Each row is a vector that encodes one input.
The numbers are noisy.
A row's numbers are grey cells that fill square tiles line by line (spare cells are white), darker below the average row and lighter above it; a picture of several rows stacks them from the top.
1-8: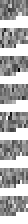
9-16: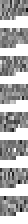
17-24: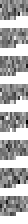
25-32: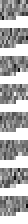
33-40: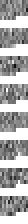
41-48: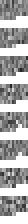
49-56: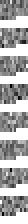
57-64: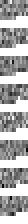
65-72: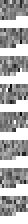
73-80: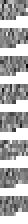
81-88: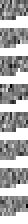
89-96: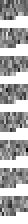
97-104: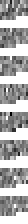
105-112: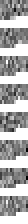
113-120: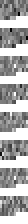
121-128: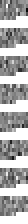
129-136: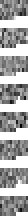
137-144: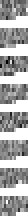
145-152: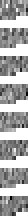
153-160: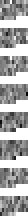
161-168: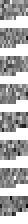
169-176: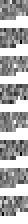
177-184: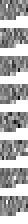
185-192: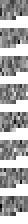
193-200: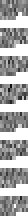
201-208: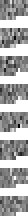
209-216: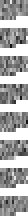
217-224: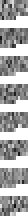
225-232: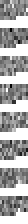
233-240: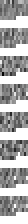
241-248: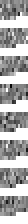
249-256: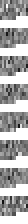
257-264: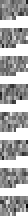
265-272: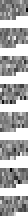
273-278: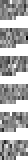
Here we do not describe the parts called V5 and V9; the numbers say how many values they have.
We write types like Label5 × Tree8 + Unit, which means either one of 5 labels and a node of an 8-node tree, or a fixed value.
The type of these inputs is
(Label4 + Label8 × V5) × V9.
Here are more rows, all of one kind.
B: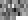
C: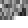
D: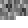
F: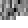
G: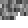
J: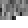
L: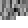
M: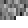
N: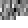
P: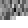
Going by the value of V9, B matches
F, L, N and P.
